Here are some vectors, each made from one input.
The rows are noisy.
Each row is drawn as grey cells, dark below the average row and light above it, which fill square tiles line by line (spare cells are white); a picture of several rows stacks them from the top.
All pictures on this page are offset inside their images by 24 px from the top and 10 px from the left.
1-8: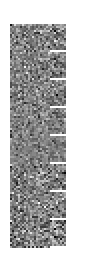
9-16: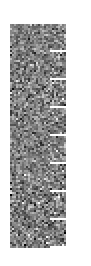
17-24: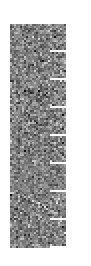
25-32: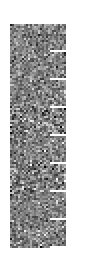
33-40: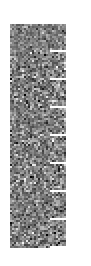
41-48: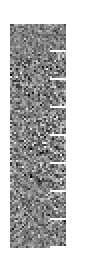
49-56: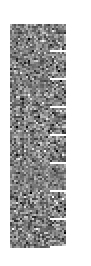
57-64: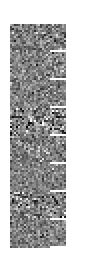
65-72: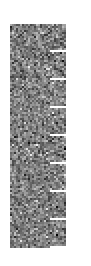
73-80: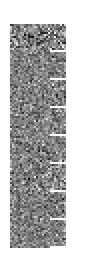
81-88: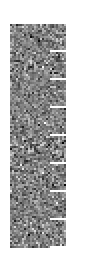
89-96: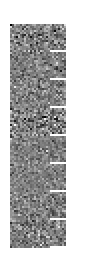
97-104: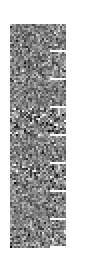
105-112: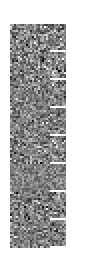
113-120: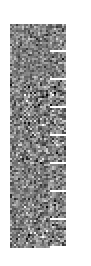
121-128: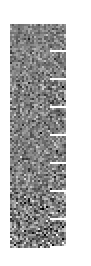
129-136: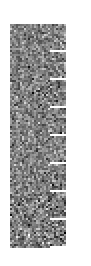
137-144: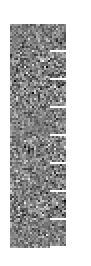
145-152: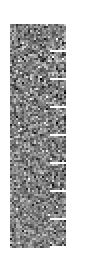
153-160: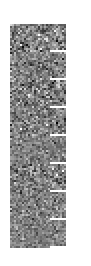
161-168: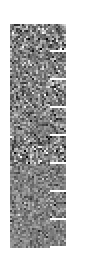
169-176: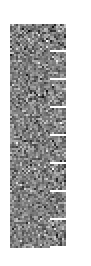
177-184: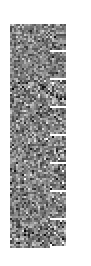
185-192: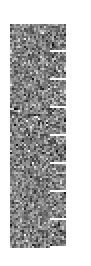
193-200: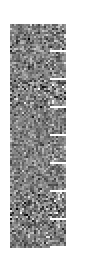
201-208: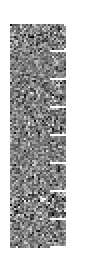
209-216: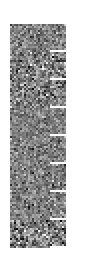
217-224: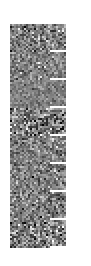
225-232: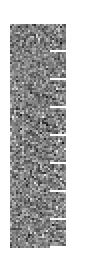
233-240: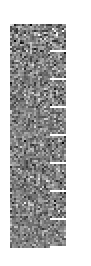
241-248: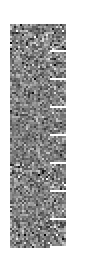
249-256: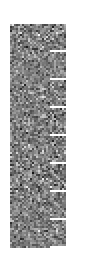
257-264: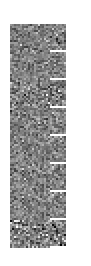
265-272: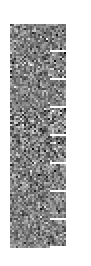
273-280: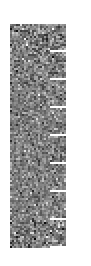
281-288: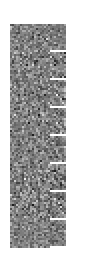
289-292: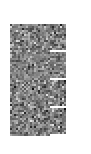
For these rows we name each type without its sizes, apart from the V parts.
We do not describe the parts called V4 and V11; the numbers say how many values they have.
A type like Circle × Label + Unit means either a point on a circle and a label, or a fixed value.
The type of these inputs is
(Bool × V11 + V4) × Line.
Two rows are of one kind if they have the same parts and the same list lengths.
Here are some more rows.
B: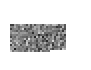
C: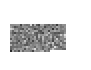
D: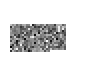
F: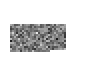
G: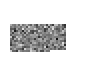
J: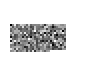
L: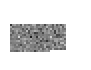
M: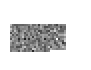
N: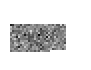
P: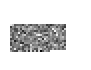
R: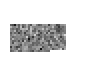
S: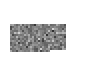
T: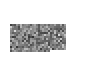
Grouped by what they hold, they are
B, D, F, G, J, N, R, T
C, L, M, P, S

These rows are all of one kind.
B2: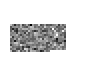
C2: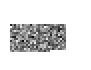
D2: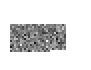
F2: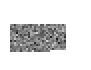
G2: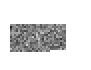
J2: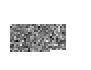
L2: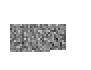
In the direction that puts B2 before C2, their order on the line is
D2, F2, J2, B2, G2, L2, C2.
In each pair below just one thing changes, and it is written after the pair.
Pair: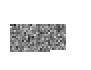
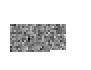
the true/false value
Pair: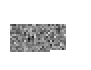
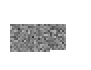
the true/false value
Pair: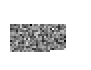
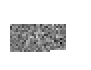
the true/false value
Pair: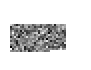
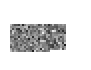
the place on the line
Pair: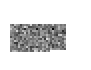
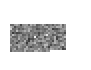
the true/false value
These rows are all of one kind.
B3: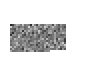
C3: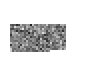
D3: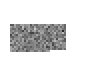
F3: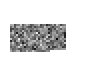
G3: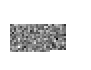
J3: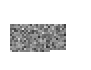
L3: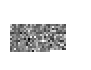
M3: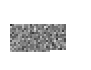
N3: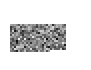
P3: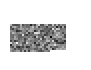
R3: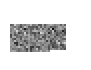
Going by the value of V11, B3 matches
D3 and P3.
